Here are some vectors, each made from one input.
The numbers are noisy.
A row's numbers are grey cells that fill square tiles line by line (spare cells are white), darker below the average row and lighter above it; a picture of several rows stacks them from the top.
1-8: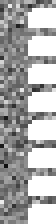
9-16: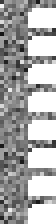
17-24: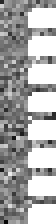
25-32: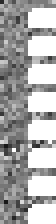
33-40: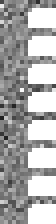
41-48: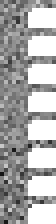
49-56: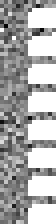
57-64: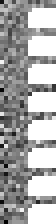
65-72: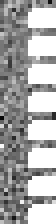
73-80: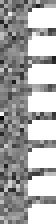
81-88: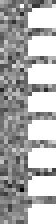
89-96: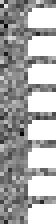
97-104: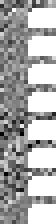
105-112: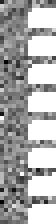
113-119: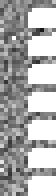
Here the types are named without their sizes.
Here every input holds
either a point on a line, or four true/false values.
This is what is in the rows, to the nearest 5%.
About 40% of them hold a point on a line. The rest hold four true/false values.
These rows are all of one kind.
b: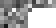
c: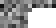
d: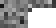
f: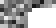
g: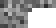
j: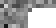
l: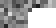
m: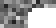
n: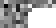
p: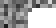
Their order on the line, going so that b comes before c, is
f, n, m, p, l, b, j, g, d, c.
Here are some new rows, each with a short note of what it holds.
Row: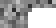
four true/false values
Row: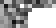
a point on a line
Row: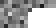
a point on a line
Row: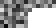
a point on a line
